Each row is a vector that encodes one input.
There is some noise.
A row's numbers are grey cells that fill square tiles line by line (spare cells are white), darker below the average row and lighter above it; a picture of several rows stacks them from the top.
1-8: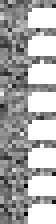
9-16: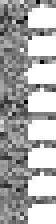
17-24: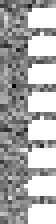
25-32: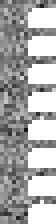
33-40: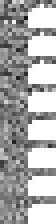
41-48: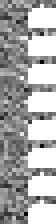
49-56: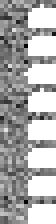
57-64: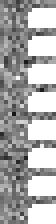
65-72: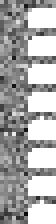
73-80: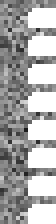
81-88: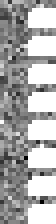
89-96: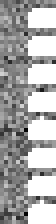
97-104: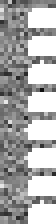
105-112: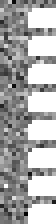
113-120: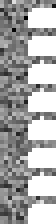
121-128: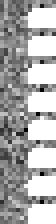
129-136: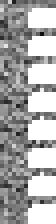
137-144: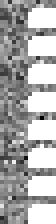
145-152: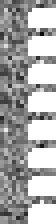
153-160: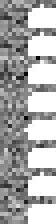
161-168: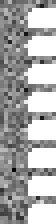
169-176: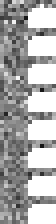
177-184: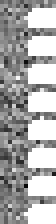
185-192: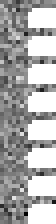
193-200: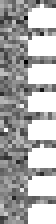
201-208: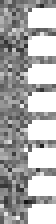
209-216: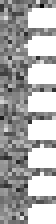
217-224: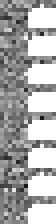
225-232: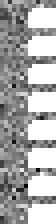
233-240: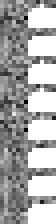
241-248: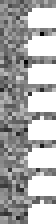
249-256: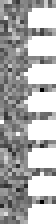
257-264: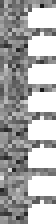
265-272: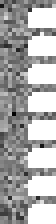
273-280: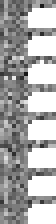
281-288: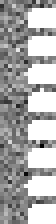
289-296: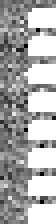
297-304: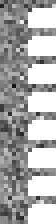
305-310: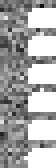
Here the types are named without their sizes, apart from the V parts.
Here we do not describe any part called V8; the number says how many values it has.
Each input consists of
a value of V8, together with a list of points on a circle.
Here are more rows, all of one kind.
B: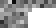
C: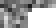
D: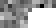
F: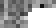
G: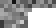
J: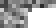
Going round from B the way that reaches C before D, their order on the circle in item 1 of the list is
B, J, G, C, F, D.
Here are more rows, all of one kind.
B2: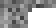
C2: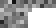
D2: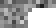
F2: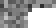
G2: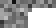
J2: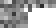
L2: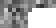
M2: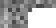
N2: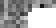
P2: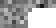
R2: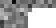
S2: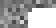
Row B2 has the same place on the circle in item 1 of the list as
F2, G2, M2 and R2.
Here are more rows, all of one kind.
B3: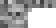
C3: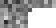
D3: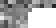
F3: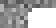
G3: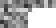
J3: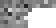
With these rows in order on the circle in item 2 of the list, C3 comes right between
B3 and F3.
